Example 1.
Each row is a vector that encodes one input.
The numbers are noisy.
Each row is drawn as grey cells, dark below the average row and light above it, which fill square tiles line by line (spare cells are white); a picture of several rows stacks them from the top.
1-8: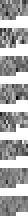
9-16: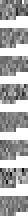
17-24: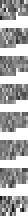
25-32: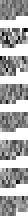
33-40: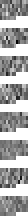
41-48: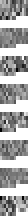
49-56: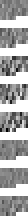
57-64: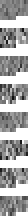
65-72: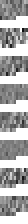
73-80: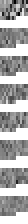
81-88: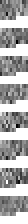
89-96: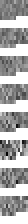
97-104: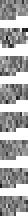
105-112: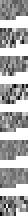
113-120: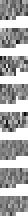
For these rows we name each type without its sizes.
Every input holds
a point on a line.
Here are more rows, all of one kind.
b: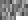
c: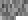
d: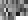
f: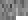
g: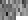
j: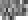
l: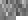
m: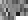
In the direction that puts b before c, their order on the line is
d, m, j, l, b, g, c, f.
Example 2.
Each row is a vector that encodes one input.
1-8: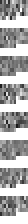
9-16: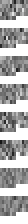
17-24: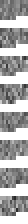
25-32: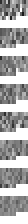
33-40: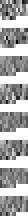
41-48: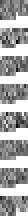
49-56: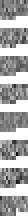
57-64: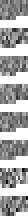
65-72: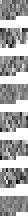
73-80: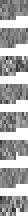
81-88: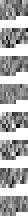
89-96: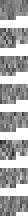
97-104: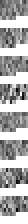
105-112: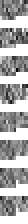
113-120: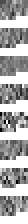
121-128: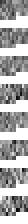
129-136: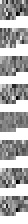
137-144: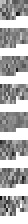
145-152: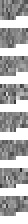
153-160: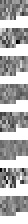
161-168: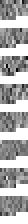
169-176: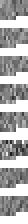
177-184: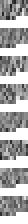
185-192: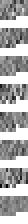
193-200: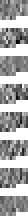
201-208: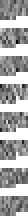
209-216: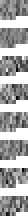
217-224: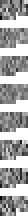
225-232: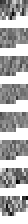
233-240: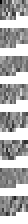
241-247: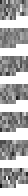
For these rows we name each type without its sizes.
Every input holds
a point on a line.
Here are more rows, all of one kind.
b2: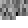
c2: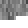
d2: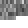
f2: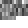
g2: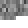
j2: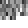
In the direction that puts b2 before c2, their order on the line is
j2, b2, g2, d2, c2, f2.
